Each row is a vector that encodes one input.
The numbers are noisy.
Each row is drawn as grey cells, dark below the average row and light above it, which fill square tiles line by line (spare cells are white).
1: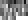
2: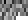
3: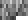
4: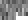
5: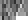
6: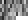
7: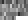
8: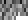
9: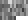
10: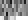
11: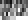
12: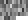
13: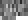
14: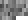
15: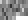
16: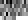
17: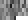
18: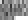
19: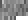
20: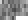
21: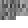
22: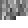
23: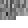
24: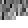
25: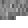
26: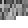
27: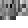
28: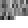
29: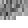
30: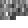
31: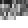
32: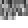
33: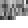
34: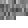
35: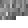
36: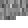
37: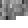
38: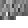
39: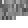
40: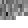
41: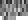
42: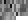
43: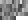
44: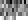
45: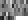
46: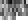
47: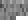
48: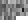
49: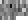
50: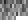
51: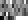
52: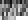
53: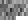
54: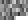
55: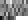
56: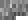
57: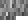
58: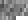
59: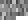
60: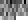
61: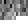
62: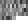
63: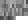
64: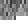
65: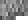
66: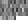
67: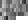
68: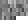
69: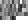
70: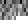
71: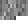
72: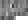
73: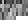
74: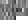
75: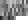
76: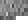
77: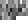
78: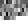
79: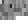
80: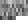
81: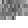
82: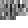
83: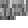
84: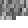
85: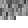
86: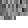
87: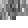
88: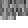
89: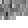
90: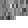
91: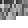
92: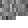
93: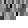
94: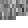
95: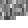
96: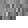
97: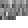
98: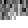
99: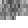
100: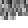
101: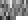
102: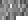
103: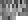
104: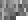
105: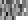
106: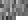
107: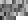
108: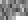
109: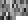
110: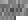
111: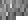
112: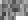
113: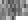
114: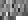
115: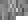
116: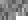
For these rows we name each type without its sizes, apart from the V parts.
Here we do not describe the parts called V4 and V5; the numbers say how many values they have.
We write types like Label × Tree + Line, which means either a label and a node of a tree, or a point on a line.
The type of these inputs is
Bool × Bool × Bool × (Circle + V5) + V4.
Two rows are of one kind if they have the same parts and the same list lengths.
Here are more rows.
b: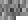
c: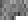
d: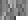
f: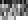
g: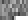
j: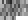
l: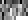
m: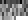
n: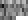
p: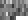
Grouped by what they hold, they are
b, j
c, d, g, n, p
f, l, m

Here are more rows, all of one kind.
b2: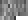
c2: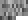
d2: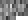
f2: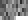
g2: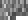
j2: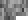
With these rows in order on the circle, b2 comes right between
c2 and f2.
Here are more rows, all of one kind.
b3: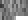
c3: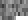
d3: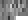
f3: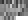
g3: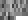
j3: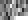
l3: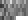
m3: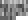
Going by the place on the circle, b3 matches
l3 and m3.
